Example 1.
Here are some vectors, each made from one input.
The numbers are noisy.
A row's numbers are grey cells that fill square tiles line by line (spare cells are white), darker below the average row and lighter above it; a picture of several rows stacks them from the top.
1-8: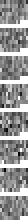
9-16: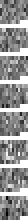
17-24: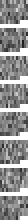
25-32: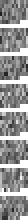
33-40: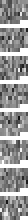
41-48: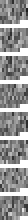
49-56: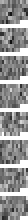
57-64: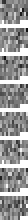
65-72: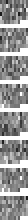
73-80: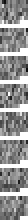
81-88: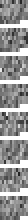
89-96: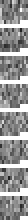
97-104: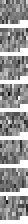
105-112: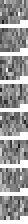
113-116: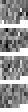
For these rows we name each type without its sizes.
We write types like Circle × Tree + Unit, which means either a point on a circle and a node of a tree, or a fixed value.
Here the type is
(Bool × Bool × Bool × Bool + Line) × Line.
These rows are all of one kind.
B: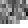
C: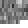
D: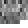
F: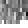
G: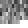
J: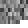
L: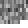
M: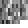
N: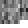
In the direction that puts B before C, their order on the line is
B, M, N, D, C, J, G, L, F.
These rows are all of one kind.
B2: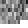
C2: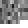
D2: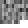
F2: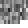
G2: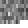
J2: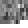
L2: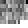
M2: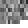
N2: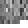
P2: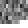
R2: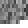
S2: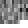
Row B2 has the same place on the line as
F2 and L2.
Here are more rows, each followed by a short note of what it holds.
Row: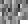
a point on each of two lines
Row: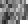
a point on each of two lines
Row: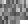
a point on each of two lines
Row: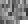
a point on a line and four true/false values
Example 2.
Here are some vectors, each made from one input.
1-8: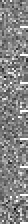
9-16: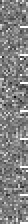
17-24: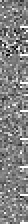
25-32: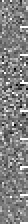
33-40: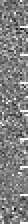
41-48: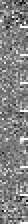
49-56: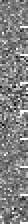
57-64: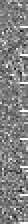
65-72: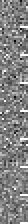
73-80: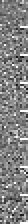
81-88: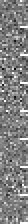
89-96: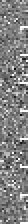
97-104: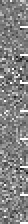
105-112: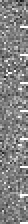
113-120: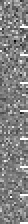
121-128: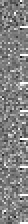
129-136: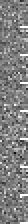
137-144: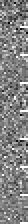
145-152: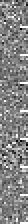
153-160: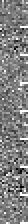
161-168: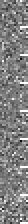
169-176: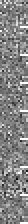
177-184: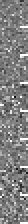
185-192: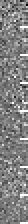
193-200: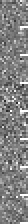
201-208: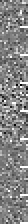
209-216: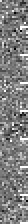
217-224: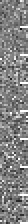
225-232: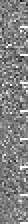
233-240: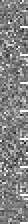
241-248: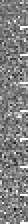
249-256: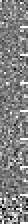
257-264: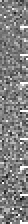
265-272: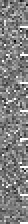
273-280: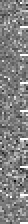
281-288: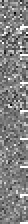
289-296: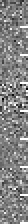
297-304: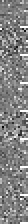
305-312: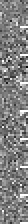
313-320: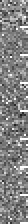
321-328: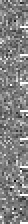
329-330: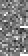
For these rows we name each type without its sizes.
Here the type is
Circle + List(Line).
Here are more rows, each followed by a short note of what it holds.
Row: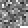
a list of two items
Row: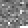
a list of two items
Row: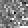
the empty list
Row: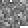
a list of one item
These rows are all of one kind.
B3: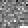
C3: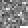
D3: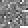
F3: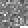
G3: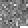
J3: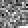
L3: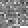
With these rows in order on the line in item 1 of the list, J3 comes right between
C3 and D3.
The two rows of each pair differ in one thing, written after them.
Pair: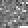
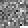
the place on the line in item 2 of the list
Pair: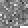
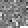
the place on the line in item 2 of the list
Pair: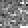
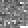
the place on the line in item 2 of the list
